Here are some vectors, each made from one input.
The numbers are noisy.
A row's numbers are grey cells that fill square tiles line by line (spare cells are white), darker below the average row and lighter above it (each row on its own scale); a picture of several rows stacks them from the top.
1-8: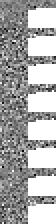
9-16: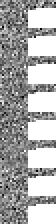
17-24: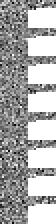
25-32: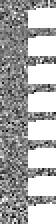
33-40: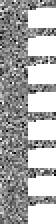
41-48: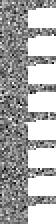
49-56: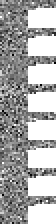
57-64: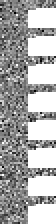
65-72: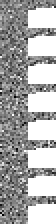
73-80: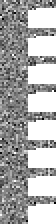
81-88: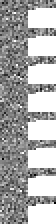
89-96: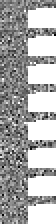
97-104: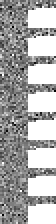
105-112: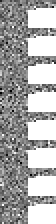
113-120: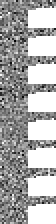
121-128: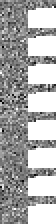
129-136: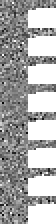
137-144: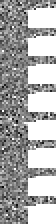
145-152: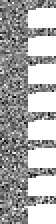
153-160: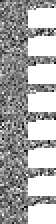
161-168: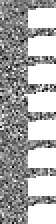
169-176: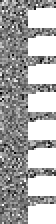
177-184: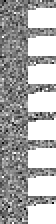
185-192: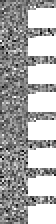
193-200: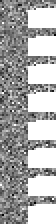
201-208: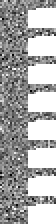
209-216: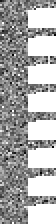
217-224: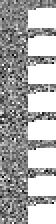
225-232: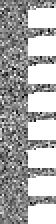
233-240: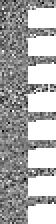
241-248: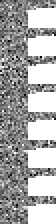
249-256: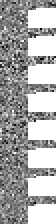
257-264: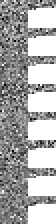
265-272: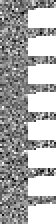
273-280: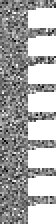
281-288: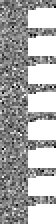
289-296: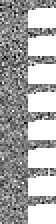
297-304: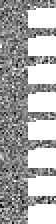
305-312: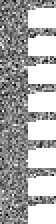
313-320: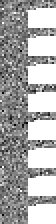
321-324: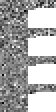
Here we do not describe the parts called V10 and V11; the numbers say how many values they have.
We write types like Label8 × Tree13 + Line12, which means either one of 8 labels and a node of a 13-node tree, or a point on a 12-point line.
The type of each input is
Line12 + (Tree8 + V11) × V10.
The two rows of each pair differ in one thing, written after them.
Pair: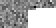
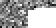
the value of V10
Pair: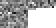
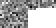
the node of the tree
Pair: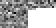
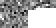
the node of the tree
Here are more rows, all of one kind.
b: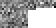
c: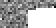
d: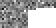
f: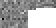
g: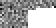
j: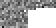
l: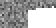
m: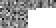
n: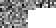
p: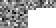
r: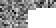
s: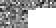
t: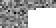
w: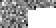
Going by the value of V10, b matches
g, s and w.
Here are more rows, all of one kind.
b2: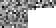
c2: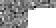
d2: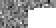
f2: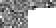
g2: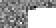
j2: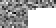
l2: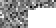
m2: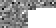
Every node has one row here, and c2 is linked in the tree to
b2 and d2.
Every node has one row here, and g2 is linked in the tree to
b2 and l2.
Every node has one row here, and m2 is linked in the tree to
f2.
